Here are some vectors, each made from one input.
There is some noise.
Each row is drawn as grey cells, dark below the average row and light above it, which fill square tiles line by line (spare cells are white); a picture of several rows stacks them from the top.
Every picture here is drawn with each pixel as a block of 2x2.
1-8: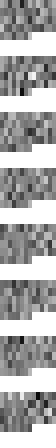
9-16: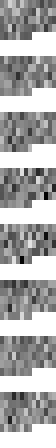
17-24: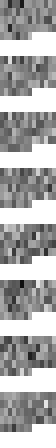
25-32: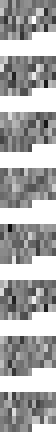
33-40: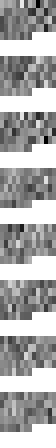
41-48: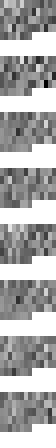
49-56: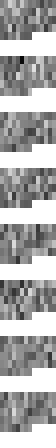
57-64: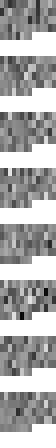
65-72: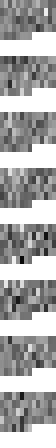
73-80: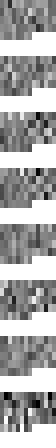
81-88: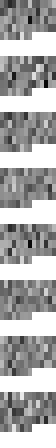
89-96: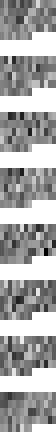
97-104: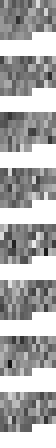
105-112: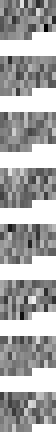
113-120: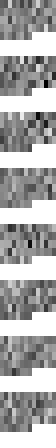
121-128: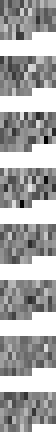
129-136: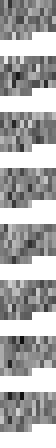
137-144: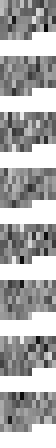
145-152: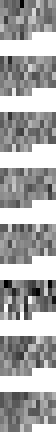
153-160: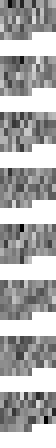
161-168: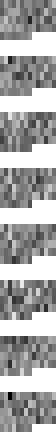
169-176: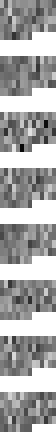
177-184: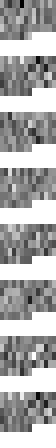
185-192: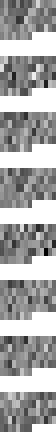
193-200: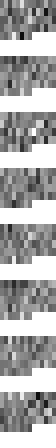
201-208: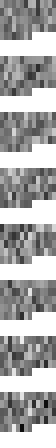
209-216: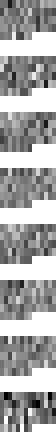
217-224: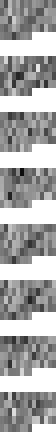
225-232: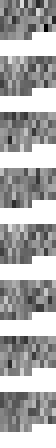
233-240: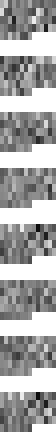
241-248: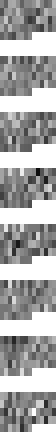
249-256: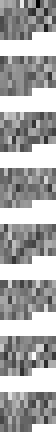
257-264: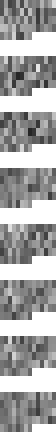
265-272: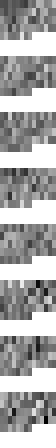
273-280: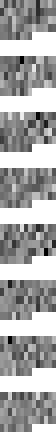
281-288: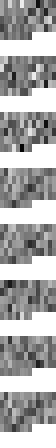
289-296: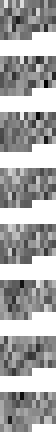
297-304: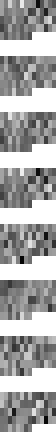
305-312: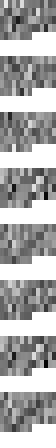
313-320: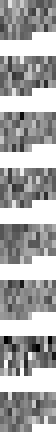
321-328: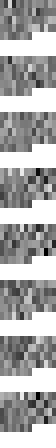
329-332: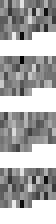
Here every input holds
a list of up to two points on a 17-point line.
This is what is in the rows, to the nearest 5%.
All of them are lists of up to two points on a 17-point line: a few are empty, 35% hold one and 65% two.
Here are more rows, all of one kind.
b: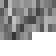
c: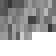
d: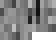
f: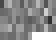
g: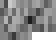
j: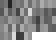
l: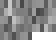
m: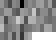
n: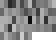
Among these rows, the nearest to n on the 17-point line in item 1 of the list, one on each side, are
c and m.
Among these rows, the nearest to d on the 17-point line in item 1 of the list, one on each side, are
b and c.
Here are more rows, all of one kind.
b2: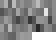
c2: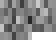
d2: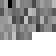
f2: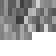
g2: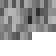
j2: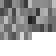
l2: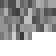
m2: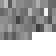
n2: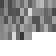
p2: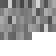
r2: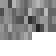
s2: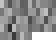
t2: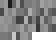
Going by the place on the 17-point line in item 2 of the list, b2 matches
c2 and r2.
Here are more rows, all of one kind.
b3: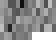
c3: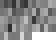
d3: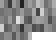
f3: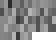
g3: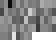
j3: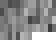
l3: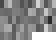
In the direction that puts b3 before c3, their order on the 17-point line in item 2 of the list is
d3, b3, c3, l3, j3, f3, g3.
